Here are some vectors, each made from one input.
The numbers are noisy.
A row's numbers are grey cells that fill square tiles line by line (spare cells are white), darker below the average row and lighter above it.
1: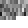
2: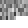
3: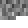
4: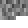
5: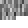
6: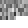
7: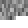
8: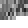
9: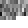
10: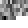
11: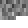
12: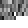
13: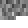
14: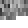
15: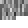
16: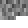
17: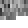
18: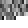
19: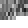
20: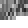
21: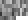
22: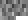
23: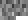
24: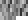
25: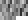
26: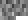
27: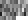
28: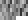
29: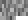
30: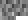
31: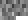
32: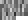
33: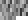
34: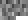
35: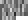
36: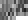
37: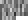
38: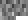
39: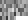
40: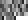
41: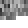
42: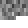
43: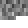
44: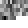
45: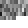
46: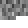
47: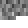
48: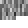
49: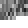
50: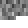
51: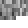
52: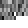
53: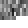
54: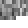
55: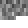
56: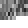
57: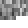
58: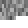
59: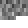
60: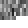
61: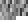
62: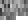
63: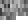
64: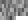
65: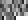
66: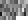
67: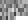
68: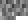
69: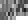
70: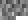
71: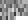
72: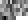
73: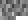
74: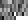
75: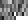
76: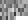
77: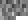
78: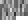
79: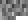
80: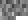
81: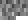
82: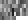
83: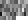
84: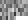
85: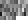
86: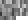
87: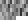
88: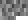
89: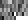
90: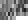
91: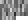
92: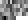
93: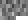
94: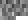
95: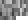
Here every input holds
a node of a 13-node tree.
